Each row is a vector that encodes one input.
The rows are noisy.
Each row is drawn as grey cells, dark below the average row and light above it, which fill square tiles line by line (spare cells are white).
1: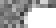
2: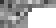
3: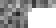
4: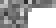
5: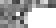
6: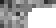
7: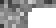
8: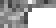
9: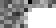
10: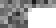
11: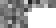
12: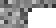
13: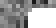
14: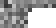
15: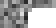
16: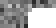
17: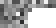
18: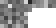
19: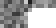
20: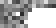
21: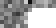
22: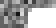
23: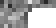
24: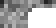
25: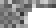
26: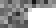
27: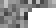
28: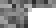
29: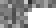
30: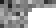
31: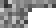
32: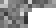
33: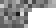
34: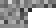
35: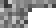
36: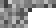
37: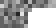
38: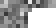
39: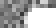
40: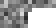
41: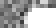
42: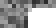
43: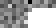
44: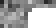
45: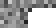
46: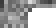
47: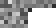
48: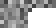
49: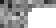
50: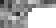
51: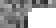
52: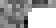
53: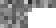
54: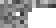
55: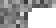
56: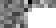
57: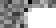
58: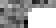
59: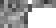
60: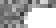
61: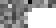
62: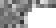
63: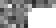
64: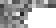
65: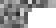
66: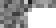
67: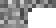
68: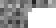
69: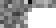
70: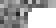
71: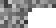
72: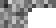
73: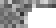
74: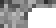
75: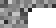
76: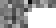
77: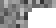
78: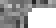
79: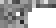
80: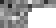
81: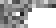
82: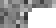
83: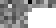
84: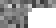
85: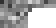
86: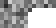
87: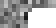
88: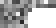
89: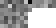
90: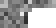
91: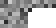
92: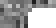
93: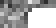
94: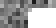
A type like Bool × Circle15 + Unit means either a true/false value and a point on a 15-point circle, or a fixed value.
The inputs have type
(Bool × Bool × Bool + Unit) × Circle6 × Circle6.
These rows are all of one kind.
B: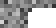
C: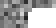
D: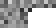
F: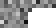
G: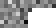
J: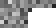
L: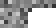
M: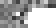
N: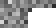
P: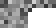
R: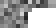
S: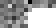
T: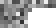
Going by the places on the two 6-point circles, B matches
F, G, J and N.
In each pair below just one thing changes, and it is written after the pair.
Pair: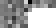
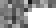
one of the three true/false values
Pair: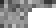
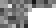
the place on one of the two 6-point circles
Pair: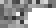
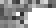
one of the three true/false values
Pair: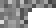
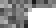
the place on one of the two 6-point circles
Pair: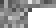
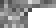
one of the three true/false values
